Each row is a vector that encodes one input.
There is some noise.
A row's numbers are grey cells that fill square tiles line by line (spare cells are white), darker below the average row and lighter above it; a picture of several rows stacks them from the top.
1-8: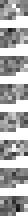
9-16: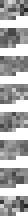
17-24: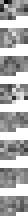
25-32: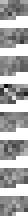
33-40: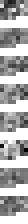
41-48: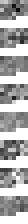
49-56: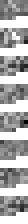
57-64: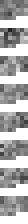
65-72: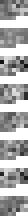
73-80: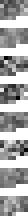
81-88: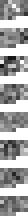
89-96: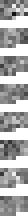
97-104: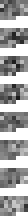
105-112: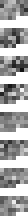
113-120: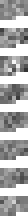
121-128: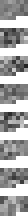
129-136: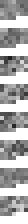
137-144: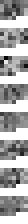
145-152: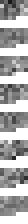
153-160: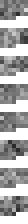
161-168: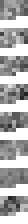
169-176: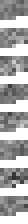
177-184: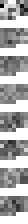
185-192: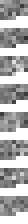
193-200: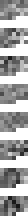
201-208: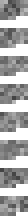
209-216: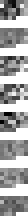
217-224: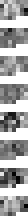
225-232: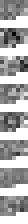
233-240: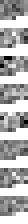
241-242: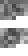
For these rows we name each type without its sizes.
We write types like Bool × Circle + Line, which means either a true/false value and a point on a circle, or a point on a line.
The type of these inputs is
(Bool × Bool × Bool + Label) × Label + Unit.
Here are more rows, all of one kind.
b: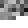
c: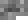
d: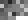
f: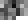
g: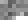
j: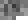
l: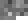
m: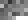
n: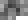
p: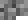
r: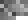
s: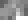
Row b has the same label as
j and s.
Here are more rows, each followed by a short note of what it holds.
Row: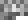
two labels
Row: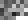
two labels
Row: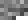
a label and three true/false values
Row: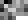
a fixed value
